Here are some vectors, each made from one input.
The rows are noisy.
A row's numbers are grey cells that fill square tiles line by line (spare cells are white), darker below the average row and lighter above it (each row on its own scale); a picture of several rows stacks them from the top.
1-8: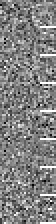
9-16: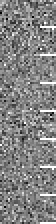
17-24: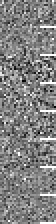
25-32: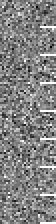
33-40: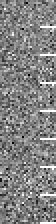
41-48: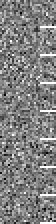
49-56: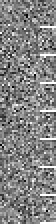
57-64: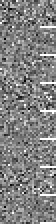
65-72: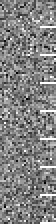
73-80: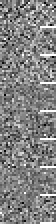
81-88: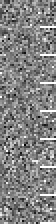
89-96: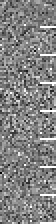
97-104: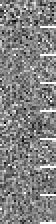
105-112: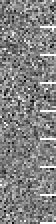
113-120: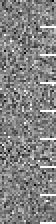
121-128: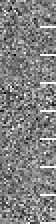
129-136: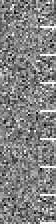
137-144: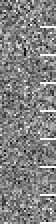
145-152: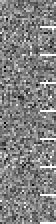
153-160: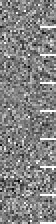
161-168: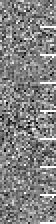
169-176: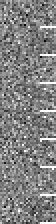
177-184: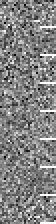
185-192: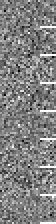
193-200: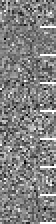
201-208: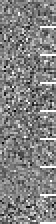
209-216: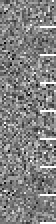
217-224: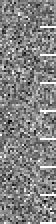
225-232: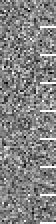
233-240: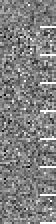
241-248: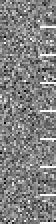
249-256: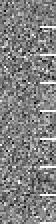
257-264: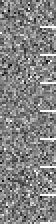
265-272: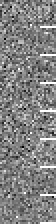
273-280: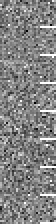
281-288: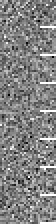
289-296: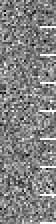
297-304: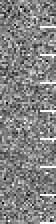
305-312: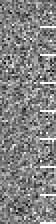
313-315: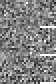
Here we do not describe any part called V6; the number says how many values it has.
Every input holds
either a point on an 8-point line, a true/false value and a value of V6, or a list of up to two points on a 12-point line.
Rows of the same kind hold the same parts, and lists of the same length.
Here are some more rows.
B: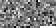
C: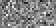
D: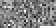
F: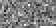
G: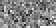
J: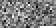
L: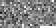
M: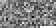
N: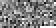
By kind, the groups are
B, F, J
C, L
D, G
M, N

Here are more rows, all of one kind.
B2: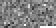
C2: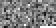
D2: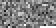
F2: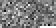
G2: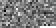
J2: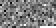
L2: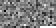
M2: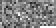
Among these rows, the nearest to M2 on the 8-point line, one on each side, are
B2 and D2.
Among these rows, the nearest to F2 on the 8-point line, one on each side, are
B2 and C2.
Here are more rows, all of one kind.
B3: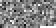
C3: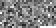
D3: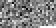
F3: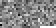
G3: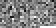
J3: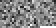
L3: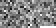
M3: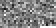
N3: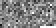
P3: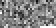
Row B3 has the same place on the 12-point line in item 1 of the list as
F3 and N3.
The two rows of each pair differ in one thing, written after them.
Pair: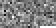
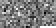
the value of V6
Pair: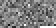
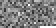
the place on the 8-point line
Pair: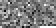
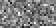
the value of V6
